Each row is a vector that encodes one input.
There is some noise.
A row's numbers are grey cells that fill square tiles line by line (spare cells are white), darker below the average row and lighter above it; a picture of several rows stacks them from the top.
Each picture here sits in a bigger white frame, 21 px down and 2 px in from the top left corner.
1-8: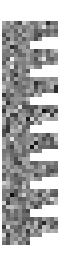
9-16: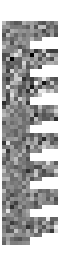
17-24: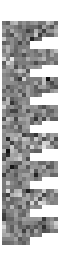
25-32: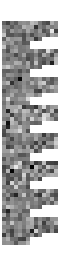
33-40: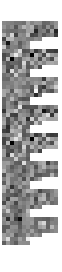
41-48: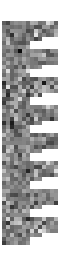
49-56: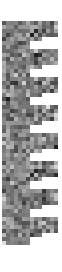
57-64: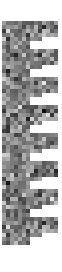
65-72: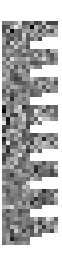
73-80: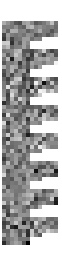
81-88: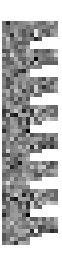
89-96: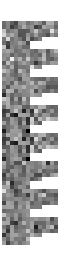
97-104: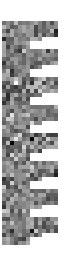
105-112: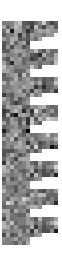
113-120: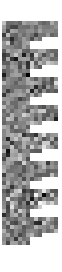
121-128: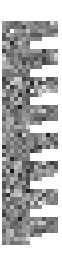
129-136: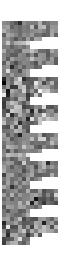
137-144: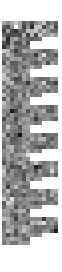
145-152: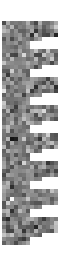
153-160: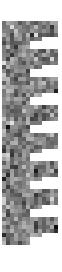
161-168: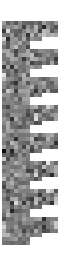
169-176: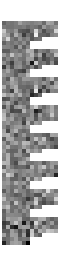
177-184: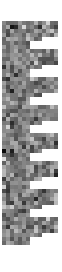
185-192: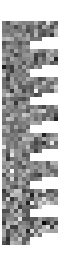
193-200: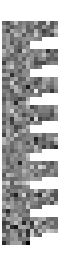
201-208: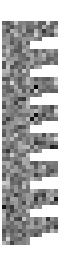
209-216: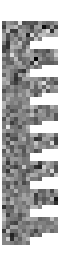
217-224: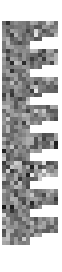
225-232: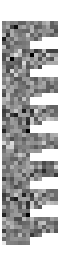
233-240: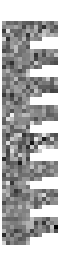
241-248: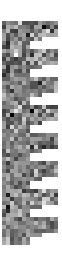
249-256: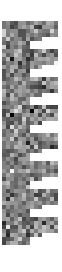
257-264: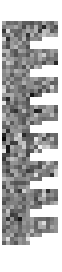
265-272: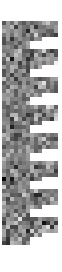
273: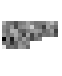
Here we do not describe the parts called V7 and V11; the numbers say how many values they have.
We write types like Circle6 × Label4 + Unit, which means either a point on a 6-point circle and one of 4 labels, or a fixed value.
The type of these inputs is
(Bool × Bool × Bool × Bool + V7) × V11 + Label12.
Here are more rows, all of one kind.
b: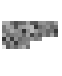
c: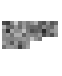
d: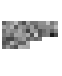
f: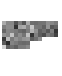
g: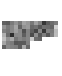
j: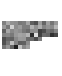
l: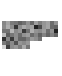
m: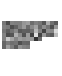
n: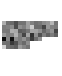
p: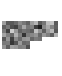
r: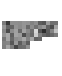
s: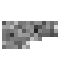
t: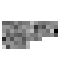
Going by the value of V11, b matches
g, l and s.
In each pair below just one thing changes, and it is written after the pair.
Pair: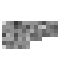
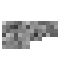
the value of V7
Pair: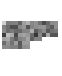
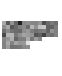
the value of V7
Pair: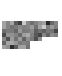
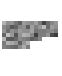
the value of V7
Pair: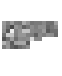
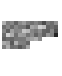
the value of V7
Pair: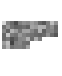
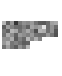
the value of V11
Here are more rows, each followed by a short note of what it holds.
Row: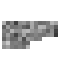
a value of V7 and a value of V11
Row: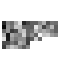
one of 12 labels
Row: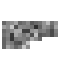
four true/false values and a value of V11
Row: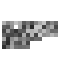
one of 12 labels
